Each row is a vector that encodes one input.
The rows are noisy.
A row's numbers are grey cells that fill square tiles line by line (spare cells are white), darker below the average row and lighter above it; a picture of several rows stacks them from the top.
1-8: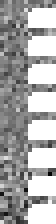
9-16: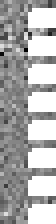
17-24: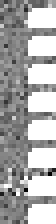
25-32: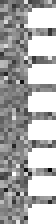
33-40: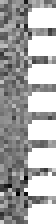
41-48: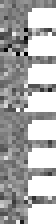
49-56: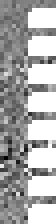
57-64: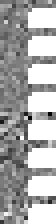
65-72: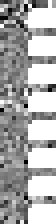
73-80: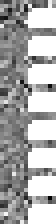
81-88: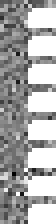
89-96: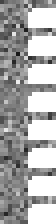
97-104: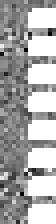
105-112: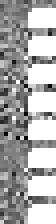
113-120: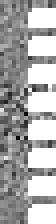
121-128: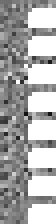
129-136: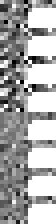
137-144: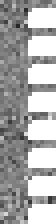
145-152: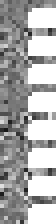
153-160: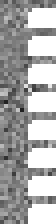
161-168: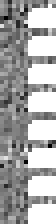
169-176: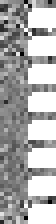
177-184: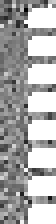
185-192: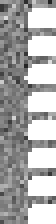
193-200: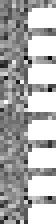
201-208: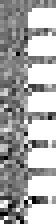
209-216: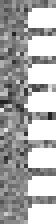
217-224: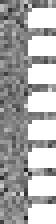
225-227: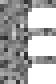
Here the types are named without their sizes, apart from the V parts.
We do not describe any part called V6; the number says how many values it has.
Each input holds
a point on a line, together with either a point on a line, or a value of V6.
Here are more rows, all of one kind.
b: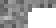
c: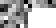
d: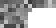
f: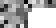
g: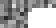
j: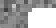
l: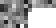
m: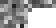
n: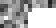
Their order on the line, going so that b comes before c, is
g, f, j, m, b, l, d, c, n.
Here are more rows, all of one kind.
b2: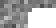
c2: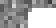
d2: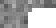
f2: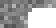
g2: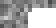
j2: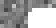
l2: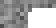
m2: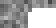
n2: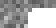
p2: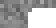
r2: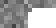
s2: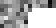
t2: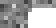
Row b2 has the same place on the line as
f2, n2 and s2.
